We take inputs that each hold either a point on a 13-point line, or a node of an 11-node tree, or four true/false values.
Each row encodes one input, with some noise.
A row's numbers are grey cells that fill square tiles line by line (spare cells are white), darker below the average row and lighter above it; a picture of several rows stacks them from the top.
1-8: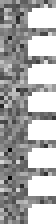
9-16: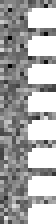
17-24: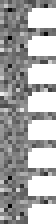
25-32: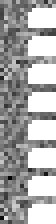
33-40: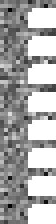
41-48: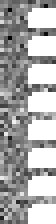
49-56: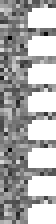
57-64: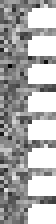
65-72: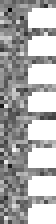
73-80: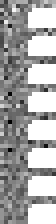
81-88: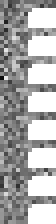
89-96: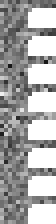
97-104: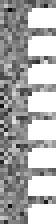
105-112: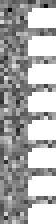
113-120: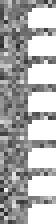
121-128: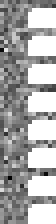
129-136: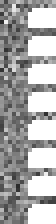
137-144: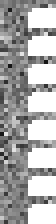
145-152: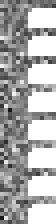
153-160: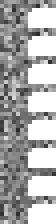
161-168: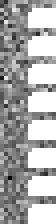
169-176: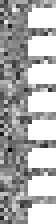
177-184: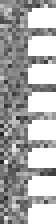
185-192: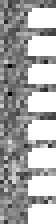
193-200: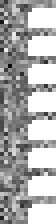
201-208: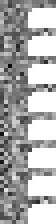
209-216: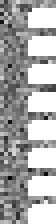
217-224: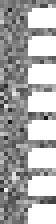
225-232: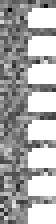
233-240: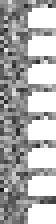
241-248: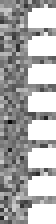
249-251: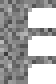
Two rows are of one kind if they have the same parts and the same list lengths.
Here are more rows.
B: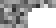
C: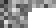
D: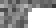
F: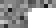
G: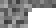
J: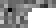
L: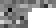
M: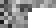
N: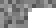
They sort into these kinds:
B
C, M
D, F, G, J, L, N

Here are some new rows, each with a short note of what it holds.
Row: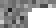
four true/false values
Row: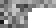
a node of an 11-node tree
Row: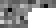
four true/false values
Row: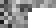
a node of an 11-node tree
